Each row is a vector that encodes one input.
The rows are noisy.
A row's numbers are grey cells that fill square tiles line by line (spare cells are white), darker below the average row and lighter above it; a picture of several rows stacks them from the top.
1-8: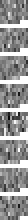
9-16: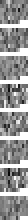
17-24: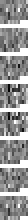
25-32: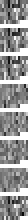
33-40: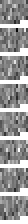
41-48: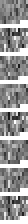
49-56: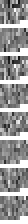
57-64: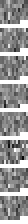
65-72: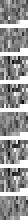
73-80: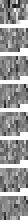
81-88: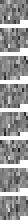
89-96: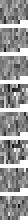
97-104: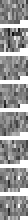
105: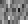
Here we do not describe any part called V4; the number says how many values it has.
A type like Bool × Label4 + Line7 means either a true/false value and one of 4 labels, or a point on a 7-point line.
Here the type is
Bool × List3(Line5) + V4 × V4.
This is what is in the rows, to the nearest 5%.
About 80% of them hold a true/false value, together with a list of up to three points on a 5-point line. The rest hold two values of V4.
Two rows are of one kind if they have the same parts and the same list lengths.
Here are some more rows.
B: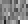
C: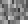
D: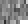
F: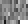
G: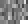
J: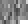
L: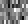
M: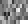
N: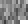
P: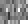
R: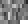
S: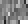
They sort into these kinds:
B, D, F, S
C, G, R
J, N
L
M, P

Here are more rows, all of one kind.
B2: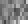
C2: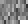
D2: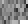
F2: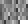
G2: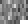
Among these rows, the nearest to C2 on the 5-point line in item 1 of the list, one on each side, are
D2 and F2.
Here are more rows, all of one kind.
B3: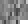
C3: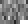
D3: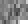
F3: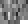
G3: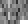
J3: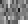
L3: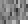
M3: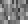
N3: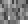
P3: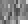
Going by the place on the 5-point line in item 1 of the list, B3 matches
D3, J3 and P3.
